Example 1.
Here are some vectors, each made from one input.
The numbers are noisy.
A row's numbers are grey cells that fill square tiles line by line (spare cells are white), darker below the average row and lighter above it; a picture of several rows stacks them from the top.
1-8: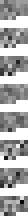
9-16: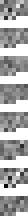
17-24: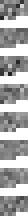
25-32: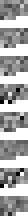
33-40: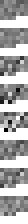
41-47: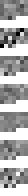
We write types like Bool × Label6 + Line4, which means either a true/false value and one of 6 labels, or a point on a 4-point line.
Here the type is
Line4.
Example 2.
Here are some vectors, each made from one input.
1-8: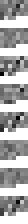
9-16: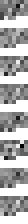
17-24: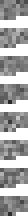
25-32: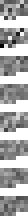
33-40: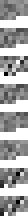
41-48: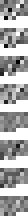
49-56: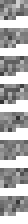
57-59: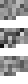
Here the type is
Circle8.
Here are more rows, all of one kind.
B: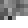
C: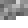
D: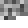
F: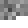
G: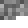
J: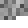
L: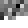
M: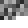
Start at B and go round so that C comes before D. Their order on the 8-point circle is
B, M, G, F, J, C, L, D.
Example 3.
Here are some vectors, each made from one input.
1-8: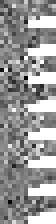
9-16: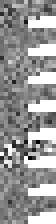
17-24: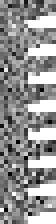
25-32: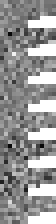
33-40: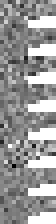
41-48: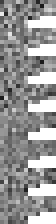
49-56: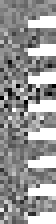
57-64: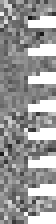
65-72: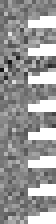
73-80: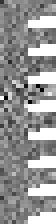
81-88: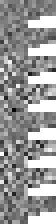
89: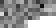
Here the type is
Tree12.
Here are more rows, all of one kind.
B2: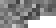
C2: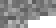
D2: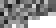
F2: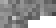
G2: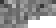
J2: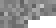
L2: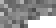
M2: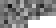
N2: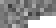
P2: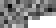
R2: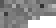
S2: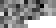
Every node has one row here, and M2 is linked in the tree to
N2 and R2.
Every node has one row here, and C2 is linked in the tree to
D2.
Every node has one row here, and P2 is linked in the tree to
J2 and N2.
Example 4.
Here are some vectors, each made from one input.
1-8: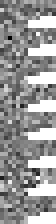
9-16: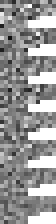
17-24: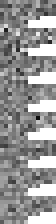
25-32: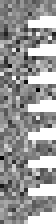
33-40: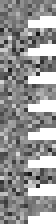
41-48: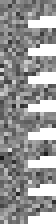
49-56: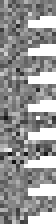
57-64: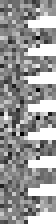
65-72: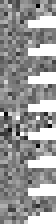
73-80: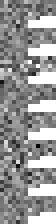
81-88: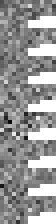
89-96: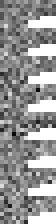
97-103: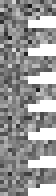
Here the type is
Circle11.
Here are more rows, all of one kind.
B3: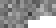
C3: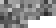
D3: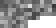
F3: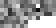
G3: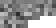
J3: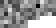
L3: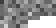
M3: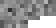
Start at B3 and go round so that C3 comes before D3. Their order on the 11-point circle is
B3, M3, F3, C3, G3, L3, D3, J3.
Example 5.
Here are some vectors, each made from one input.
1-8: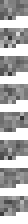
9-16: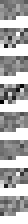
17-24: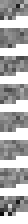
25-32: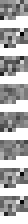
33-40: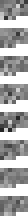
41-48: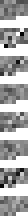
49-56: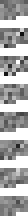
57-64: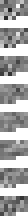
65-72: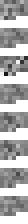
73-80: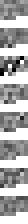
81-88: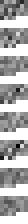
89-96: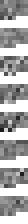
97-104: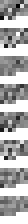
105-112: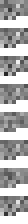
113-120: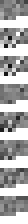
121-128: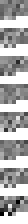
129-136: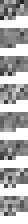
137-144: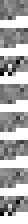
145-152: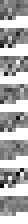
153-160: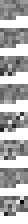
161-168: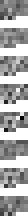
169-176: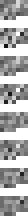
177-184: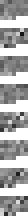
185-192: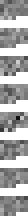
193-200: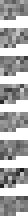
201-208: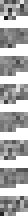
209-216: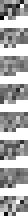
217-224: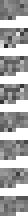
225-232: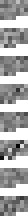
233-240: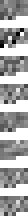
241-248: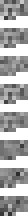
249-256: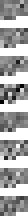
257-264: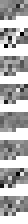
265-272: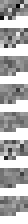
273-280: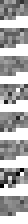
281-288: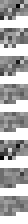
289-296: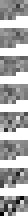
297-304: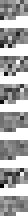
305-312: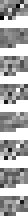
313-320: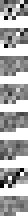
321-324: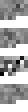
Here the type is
Circle8.
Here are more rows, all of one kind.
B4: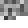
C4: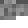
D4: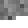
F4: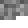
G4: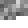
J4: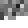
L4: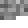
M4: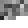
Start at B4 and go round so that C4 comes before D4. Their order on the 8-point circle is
B4, J4, G4, L4, M4, F4, C4, D4.
